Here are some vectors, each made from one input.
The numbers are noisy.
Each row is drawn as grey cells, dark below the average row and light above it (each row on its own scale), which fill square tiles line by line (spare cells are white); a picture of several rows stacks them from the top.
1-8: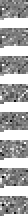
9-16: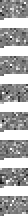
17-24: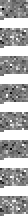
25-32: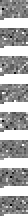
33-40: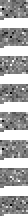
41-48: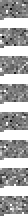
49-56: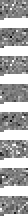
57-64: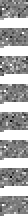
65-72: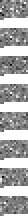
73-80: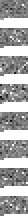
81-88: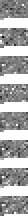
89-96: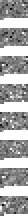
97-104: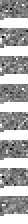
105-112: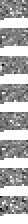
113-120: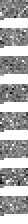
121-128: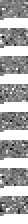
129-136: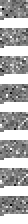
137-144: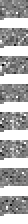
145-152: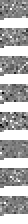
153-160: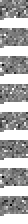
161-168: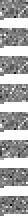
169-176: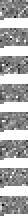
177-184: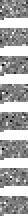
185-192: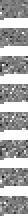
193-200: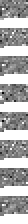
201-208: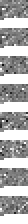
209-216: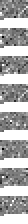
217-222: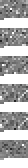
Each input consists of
a true/false value, together with either one of 8 labels, or a point on a 9-point line.
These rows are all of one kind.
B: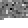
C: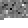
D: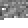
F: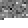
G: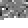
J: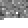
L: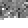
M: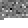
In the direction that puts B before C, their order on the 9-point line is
J, B, C, F, D, M, G, L.
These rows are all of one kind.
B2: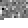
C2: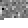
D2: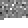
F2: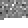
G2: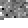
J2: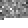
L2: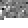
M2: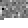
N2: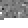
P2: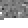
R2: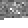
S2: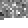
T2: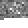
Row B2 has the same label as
C2 and M2.
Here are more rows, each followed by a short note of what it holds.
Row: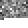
one of 8 labels and a true/false value
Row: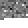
a point on a 9-point line and a true/false value
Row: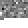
one of 8 labels and a true/false value
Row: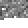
a point on a 9-point line and a true/false value
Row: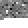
a point on a 9-point line and a true/false value
